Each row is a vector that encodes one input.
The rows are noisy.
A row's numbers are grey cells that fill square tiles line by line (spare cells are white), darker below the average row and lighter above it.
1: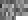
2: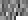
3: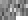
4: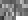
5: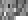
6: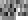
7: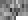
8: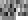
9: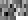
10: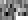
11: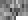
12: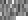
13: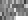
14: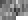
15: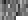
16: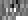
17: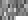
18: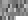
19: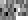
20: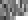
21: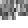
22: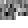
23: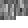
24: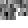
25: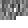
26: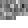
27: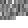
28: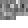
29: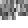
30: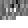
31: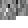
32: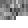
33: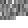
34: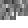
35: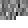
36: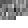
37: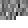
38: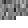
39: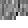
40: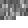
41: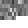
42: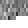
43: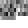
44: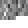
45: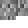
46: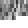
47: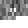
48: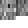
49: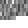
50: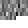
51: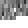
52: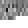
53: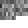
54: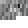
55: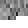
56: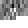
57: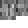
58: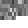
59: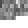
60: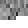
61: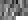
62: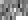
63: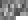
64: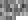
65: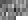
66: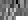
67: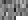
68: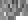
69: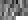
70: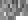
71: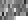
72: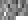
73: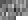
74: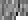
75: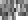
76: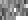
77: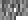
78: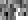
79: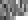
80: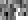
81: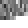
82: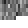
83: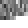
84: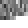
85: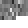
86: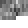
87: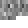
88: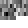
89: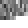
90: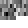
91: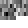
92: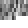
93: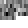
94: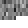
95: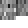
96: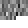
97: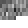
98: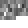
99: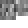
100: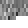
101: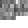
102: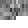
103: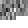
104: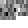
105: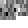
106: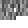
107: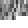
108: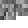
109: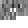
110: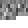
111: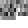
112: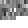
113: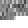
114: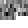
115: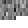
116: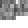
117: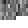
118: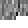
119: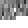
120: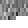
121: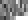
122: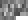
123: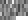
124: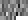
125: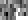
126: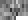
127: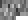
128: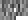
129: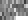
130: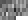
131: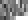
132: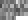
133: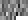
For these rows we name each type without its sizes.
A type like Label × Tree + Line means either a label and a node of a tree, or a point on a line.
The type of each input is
Line + List(Circle).
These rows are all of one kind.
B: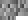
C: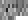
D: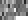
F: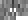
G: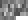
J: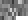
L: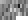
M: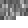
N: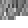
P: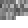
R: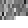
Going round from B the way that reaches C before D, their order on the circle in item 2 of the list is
B, P, J, F, L, C, N, R, G, D, M.
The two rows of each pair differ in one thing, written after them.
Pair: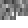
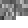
the place on the circle in item 2 of the list
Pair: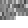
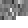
the place on the circle in item 1 of the list
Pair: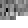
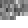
the place on the circle in item 1 of the list
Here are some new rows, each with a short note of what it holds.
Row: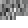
a list of two items
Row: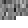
a list of one item
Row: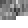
a list of one item
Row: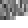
the empty list
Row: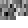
a point on a line
